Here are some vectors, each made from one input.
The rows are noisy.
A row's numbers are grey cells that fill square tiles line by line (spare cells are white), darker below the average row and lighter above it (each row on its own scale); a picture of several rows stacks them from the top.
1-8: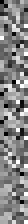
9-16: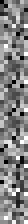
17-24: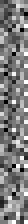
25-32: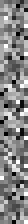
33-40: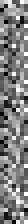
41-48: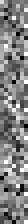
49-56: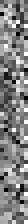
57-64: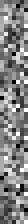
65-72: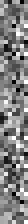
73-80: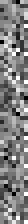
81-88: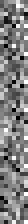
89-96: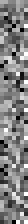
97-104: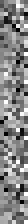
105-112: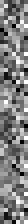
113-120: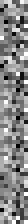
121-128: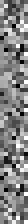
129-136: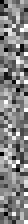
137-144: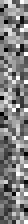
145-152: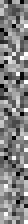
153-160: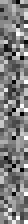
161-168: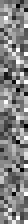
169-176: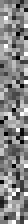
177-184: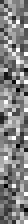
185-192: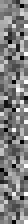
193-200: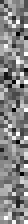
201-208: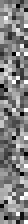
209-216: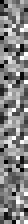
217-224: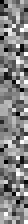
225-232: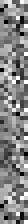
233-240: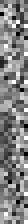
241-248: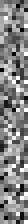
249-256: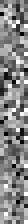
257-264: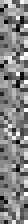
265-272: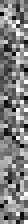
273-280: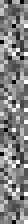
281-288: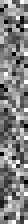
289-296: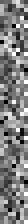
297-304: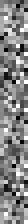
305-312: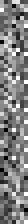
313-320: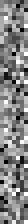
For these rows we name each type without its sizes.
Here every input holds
a point on a circle and a true/false value.
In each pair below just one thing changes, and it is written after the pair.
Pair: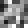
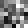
the true/false value
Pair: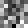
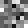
the place on the circle
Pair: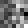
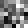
the place on the circle
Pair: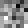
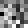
the place on the circle
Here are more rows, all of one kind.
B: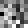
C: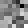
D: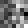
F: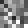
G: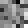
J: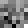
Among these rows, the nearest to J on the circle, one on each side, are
D and G.
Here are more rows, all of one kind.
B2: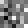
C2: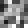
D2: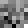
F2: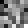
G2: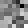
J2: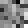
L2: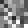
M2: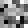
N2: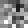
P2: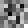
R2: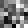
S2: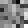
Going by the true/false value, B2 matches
D2, P2 and R2.
